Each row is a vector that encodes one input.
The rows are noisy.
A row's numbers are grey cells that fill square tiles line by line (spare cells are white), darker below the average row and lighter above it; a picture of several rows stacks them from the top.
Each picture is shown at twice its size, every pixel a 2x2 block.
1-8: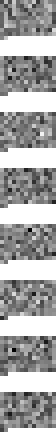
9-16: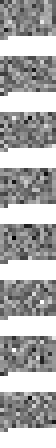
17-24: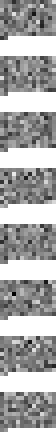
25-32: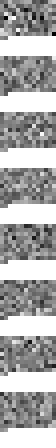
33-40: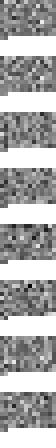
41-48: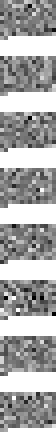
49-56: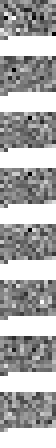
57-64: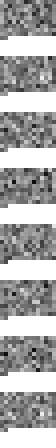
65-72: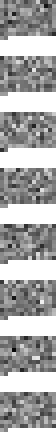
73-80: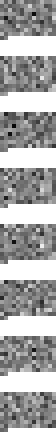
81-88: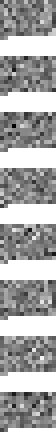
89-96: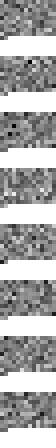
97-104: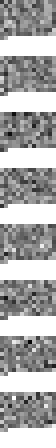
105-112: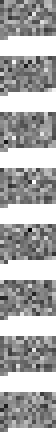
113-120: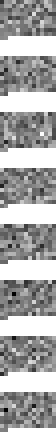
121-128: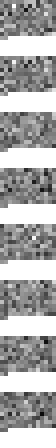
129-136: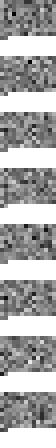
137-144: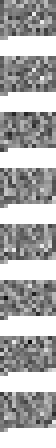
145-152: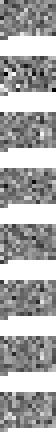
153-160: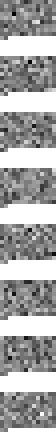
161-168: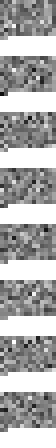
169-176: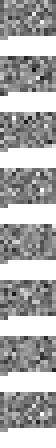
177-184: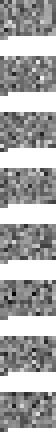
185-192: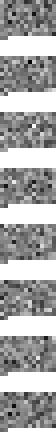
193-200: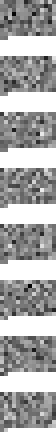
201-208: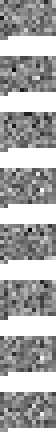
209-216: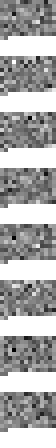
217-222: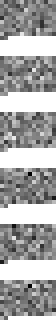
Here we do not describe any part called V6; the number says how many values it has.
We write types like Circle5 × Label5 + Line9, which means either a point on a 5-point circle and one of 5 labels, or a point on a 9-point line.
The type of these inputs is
(Bool × Bool × Bool + Label9 × V6) × V6 + List2(Line9).
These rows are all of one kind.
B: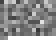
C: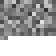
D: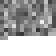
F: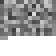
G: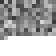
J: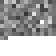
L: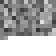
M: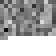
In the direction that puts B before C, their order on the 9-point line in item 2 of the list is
F, B, L, G, M, C, J, D.
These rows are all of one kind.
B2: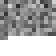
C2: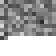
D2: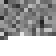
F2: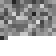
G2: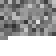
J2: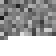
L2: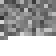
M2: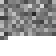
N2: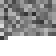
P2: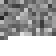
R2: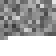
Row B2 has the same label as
C2, D2, J2 and M2.
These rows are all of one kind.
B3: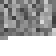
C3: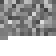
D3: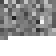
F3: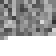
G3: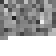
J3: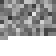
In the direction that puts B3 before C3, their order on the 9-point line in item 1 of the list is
F3, B3, G3, D3, C3, J3.
